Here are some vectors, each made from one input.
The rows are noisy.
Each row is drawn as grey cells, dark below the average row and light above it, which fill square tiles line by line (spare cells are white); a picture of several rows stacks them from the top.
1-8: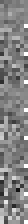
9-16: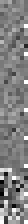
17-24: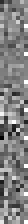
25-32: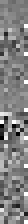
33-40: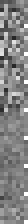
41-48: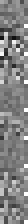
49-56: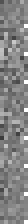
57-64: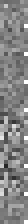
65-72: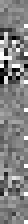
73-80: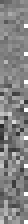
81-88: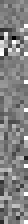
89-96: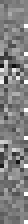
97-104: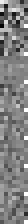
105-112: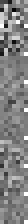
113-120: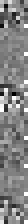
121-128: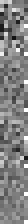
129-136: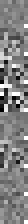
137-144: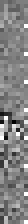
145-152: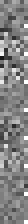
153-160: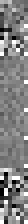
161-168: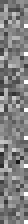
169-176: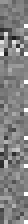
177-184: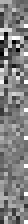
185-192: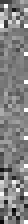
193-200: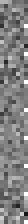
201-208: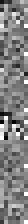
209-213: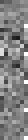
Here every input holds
either a point on a 6-point circle and a true/false value, or a point on an 18-point circle.
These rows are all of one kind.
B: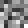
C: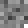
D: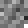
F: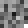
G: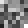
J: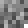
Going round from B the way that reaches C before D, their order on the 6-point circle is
B, C, F, D, J, G.
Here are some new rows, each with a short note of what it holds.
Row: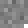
a point on an 18-point circle
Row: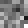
a point on a 6-point circle and a true/false value
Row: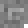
a point on an 18-point circle
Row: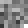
a point on an 18-point circle
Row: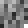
a point on a 6-point circle and a true/false value
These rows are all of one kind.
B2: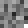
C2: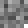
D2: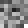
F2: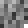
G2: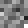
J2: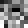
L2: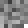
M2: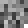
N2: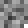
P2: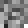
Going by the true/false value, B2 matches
C2, F2, G2 and N2.
